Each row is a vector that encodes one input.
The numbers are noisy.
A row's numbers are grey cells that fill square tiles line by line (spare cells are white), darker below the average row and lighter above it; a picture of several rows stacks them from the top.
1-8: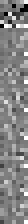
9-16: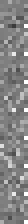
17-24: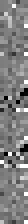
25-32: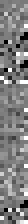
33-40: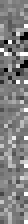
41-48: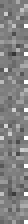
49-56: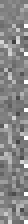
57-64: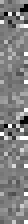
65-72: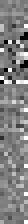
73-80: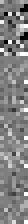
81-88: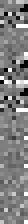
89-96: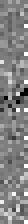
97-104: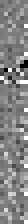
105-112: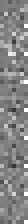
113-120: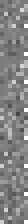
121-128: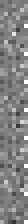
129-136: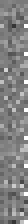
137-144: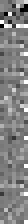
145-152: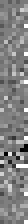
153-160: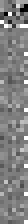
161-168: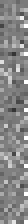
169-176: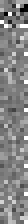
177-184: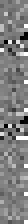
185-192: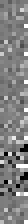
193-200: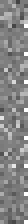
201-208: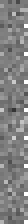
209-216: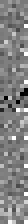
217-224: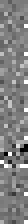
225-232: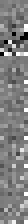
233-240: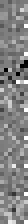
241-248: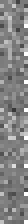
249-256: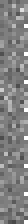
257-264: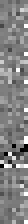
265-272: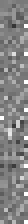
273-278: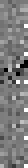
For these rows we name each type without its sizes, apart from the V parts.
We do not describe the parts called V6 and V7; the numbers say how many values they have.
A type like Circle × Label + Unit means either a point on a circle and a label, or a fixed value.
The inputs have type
(Bool × Bool × Bool × Bool + Unit) × V6 × V7 + Line.
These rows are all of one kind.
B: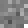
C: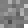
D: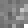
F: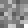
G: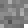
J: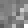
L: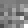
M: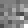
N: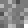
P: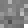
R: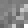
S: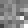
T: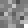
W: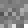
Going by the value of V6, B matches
C, G and P.
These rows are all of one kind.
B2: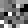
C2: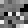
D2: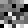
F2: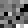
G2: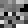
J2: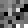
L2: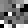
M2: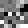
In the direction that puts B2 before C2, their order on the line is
D2, L2, B2, M2, C2, G2, F2, J2.
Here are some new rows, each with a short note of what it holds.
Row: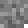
four true/false values, a value of V6 and a value of V7
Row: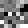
a point on a line
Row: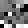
a point on a line
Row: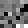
a point on a line
